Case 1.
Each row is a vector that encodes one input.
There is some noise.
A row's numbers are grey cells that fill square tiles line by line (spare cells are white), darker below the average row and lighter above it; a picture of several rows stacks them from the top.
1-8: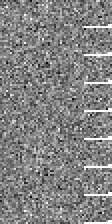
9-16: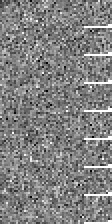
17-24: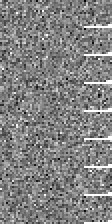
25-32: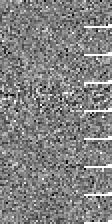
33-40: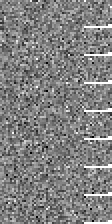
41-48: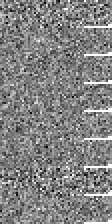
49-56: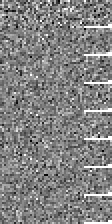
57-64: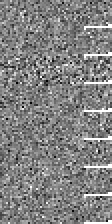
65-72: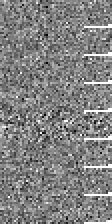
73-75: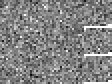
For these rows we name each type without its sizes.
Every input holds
either a point on a circle, or a fixed value.
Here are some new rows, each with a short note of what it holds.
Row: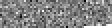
a point on a circle
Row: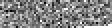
a fixed value
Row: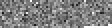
a point on a circle
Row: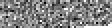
a fixed value
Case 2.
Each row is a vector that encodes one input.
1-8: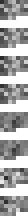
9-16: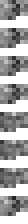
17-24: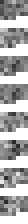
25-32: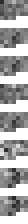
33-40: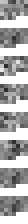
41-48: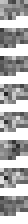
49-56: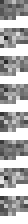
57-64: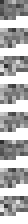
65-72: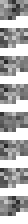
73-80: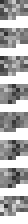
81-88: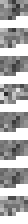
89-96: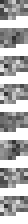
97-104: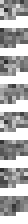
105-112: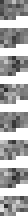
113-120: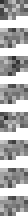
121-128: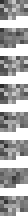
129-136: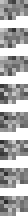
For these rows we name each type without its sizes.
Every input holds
a point on a line.
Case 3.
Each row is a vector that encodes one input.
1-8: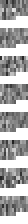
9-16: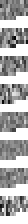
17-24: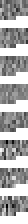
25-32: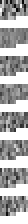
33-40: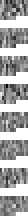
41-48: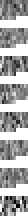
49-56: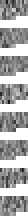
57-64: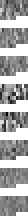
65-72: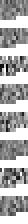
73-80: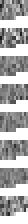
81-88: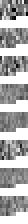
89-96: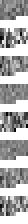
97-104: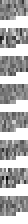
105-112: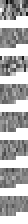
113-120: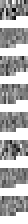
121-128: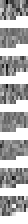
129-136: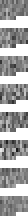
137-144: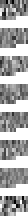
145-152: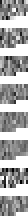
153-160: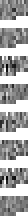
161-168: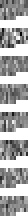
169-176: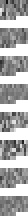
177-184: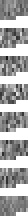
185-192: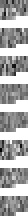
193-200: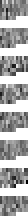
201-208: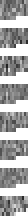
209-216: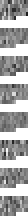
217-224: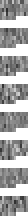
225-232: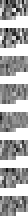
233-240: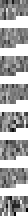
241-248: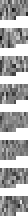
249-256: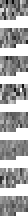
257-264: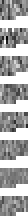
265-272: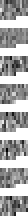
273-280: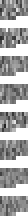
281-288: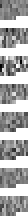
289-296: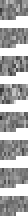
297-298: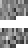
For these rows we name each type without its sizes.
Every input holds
a node of a tree.
